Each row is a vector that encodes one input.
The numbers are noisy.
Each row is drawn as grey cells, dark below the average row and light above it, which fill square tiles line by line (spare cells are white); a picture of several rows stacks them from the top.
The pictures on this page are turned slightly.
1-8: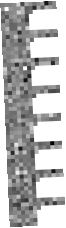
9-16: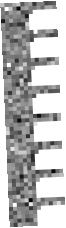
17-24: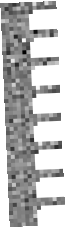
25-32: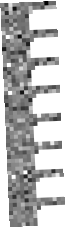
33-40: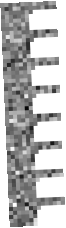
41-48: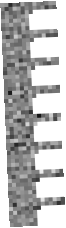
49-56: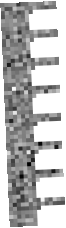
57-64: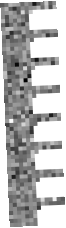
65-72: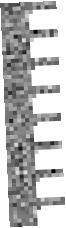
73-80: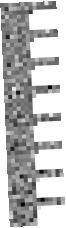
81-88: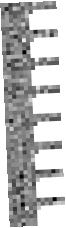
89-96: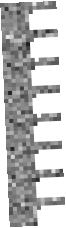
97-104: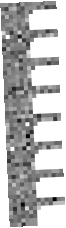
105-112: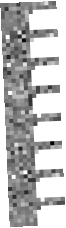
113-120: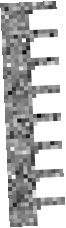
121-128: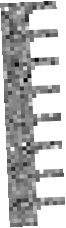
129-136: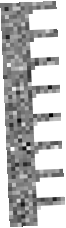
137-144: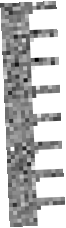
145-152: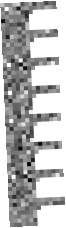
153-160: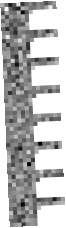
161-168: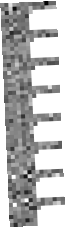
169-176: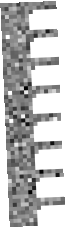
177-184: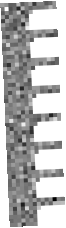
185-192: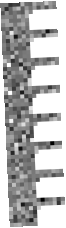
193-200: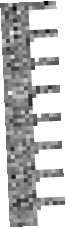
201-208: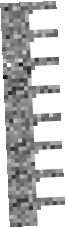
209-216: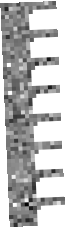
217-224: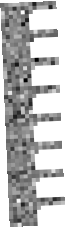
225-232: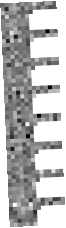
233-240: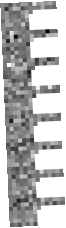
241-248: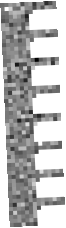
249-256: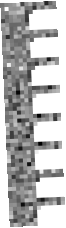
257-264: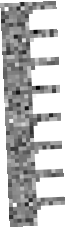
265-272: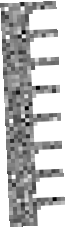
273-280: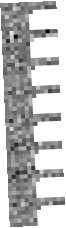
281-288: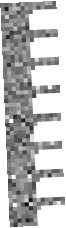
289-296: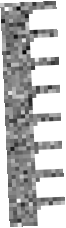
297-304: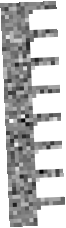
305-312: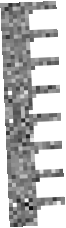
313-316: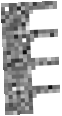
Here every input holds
a point on a 9-point line, together with either a point on a 4-point line, a point on a 5-point line and a true/false value, or a point on an 8-point line.
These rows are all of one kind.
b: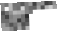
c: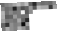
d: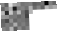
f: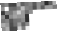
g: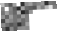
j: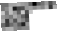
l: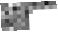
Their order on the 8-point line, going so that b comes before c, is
g, f, b, d, l, j, c.
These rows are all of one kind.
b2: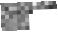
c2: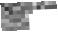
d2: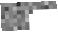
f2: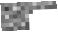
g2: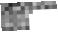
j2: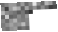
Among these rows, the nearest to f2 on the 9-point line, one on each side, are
g2 and j2.
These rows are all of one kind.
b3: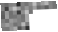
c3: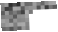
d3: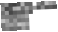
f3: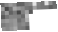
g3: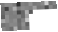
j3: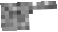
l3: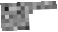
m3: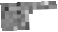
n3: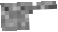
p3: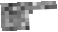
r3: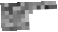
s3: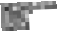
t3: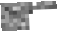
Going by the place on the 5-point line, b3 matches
l3 and m3.
